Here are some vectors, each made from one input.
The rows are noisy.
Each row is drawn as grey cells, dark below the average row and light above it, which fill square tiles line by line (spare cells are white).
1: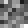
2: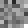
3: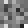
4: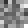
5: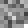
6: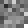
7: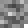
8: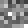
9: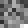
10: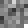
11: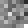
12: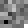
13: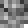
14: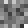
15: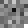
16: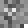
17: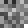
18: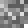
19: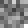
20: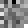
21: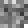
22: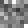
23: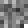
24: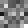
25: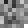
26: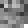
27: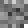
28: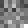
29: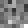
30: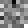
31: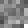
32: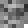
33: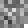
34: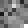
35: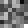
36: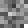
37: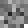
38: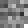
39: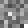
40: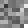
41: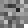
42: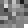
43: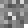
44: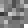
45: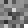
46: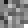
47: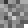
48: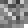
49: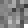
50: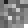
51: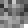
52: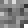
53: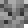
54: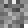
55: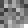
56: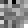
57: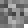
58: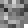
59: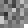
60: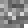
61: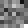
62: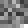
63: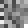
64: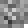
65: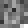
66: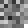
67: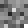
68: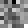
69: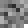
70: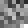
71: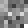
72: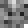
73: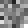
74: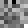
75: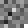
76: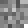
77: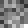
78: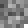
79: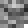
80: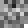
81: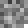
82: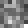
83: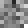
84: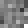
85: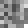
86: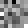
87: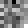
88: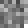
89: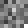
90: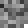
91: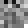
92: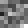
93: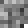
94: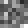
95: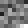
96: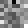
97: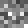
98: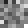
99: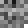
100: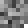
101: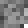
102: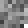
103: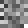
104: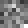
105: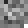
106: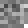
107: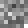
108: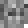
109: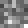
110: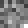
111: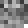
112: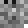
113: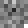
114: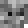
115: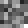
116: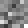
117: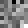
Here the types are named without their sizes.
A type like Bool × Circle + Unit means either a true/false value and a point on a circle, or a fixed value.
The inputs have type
(Bool × Bool × Bool + Line) × Line.
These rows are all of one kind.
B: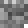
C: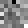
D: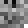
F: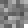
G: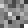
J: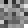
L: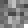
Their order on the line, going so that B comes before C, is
B, L, F, G, D, J, C.
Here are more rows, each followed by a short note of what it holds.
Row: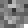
a point on each of two lines
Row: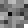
a point on a line and three true/false values
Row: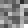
a point on each of two lines
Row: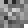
a point on a line and three true/false values
